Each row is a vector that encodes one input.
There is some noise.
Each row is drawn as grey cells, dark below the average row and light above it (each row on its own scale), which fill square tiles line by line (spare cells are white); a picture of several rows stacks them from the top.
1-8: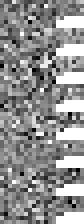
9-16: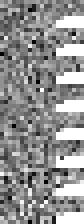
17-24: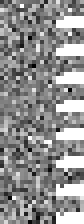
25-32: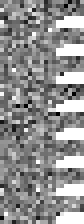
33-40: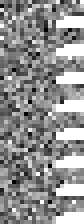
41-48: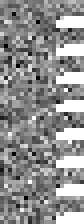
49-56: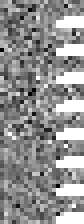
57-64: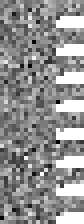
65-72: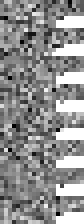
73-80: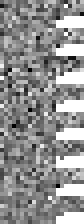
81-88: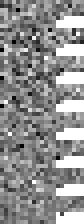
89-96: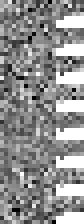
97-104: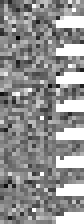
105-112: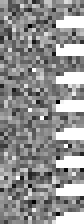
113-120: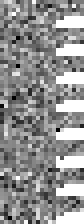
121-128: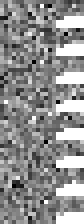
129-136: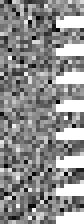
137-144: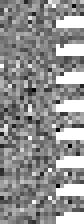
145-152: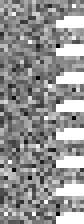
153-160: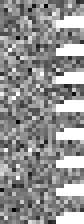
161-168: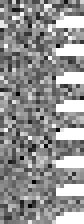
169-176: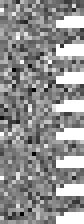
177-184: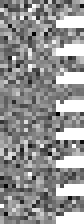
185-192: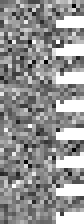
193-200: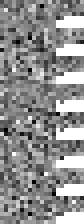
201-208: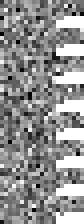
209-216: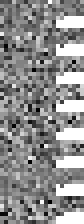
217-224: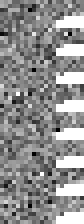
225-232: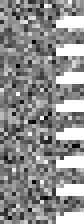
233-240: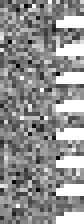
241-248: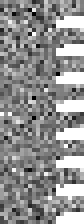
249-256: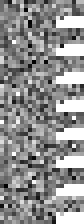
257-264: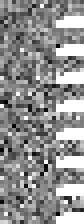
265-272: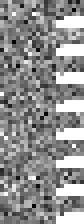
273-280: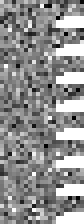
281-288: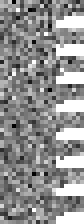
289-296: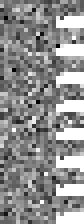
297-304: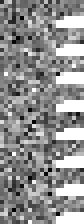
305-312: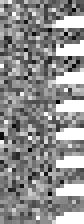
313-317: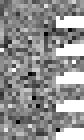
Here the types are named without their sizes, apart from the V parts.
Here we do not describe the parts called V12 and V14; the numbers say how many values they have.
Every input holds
a point on a circle, together with either a label, or a value of V12 and a value of V14.
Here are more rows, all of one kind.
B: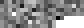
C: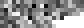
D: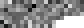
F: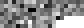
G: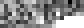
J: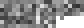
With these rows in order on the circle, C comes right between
B and F.
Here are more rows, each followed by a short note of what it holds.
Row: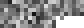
a point on a circle, a value of V12 and a value of V14
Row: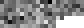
a point on a circle and a label
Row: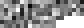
a point on a circle and a label
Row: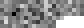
a point on a circle, a value of V12 and a value of V14
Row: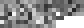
a point on a circle and a label
